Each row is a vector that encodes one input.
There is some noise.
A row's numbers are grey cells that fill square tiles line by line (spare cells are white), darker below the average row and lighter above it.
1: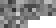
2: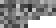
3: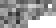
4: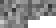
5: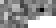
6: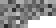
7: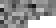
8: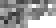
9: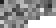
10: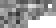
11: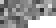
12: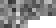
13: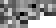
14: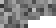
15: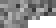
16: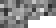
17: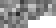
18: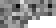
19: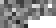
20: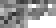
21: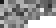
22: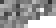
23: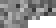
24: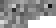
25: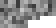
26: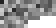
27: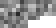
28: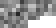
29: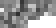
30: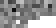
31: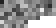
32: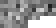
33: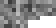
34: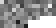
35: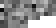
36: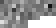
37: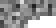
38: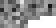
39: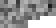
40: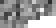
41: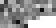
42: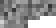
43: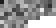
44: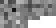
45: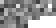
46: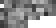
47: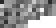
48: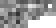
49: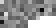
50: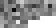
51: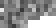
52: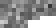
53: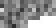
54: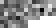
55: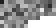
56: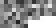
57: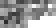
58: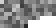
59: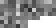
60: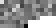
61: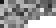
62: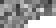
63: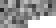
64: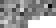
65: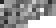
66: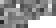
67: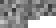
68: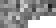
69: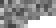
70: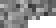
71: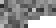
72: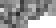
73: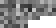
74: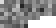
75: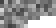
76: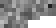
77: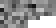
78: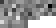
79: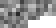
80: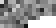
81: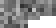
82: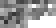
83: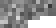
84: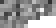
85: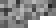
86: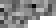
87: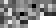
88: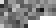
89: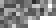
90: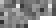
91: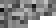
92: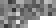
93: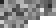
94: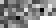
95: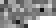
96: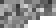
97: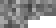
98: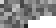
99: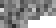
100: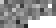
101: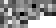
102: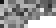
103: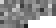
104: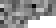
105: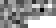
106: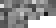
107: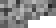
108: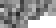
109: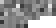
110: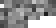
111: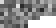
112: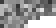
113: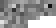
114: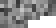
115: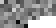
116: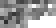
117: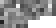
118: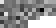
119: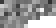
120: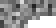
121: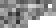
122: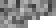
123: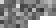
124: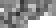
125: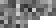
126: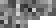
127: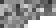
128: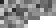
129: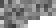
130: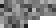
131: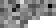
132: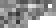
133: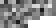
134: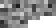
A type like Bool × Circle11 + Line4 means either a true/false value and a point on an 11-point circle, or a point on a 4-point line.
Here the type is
List2(Line11).
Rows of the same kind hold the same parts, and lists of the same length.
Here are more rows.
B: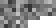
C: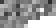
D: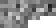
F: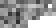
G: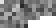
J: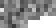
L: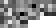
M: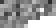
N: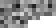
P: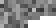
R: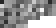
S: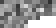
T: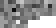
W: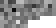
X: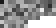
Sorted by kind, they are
B, D, G, N, P, T, W
C, F, J, M, R, S, X
L

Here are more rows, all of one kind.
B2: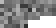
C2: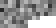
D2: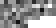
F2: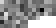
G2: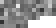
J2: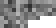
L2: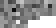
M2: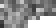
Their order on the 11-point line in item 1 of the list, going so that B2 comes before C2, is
D2, G2, F2, B2, J2, L2, M2, C2.
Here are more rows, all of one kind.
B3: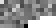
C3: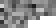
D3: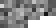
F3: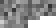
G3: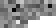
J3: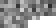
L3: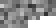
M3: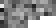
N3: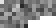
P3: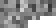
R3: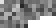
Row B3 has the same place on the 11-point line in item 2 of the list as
D3, F3, N3 and R3.
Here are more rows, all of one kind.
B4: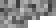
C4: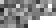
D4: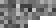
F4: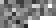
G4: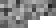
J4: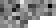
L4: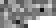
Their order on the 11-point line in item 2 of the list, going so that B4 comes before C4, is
L4, B4, G4, F4, D4, C4, J4.
